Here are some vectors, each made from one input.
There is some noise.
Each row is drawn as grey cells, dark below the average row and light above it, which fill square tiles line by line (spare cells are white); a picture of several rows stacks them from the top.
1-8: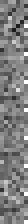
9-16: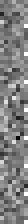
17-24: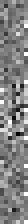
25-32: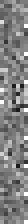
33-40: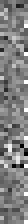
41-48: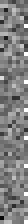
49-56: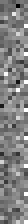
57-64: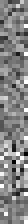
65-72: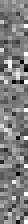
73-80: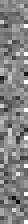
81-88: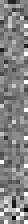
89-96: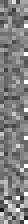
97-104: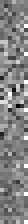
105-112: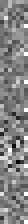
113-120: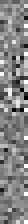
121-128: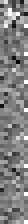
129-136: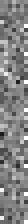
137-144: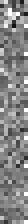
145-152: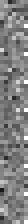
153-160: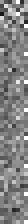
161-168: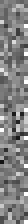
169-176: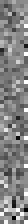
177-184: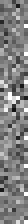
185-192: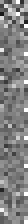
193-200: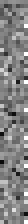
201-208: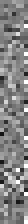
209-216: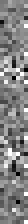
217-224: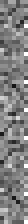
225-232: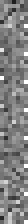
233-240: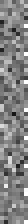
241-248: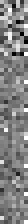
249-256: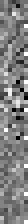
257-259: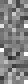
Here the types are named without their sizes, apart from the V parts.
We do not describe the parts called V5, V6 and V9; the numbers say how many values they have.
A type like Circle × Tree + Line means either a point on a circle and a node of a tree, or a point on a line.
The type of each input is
(Bool × Bool × Bool + V9) × (Label + Line) × V5 + V6.
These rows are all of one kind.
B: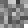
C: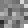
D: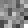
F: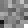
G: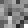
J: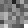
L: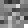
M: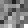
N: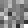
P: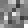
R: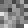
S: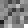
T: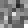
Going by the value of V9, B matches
P and T.
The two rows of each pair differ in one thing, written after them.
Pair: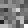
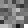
the value of V5
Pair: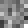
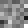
the label
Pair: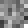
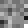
the label
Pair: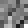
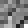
the label
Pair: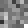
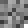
the value of V9
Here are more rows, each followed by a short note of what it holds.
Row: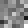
a label, a value of V5 and a value of V9
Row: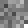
a label, three true/false values and a value of V5
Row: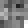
a point on a line, a value of V5 and a value of V9
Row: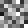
a value of V6
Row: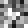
a value of V6
